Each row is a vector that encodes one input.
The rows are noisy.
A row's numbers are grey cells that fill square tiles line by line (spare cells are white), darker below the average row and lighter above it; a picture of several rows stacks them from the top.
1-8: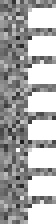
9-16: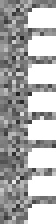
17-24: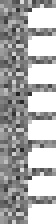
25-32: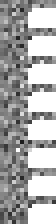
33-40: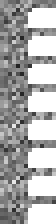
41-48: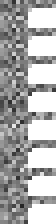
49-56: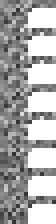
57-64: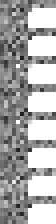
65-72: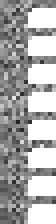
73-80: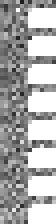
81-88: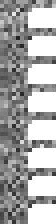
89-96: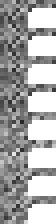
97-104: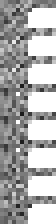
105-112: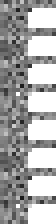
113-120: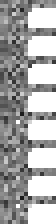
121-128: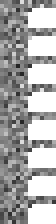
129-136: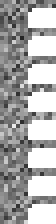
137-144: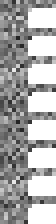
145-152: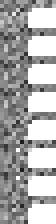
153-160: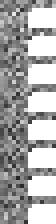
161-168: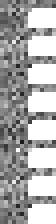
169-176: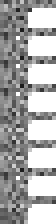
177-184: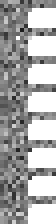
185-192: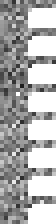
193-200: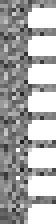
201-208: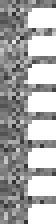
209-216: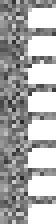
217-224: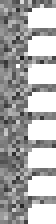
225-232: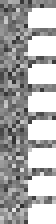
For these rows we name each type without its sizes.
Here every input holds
a point on a circle and a true/false value.
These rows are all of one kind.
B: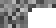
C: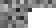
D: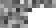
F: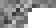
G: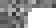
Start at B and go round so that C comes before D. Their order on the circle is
B, C, D, F, G.
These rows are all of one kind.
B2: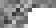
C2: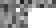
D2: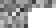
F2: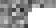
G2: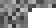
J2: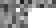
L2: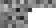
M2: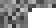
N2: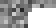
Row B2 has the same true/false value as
G2, L2 and M2.
